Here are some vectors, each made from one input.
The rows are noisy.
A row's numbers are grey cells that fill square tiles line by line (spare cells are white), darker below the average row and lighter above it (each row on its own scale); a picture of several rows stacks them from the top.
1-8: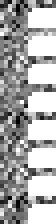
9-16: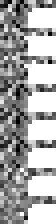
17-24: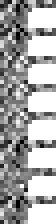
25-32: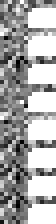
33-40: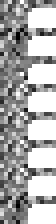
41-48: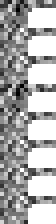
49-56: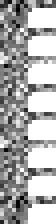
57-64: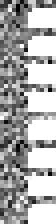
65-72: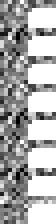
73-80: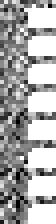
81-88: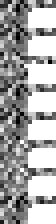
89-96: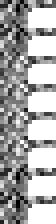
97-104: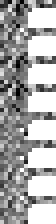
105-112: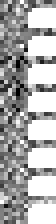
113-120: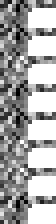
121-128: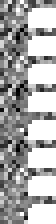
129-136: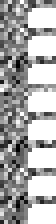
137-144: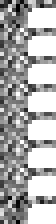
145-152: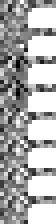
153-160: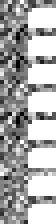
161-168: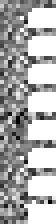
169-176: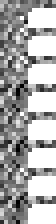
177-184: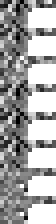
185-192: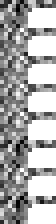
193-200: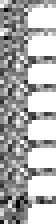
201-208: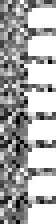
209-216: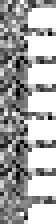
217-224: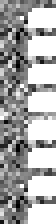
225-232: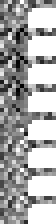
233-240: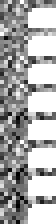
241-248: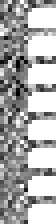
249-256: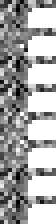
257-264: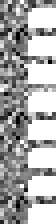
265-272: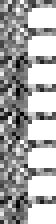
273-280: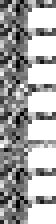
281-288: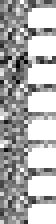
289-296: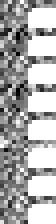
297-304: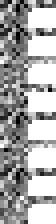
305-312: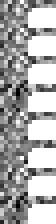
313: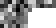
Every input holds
one of 5 labels.
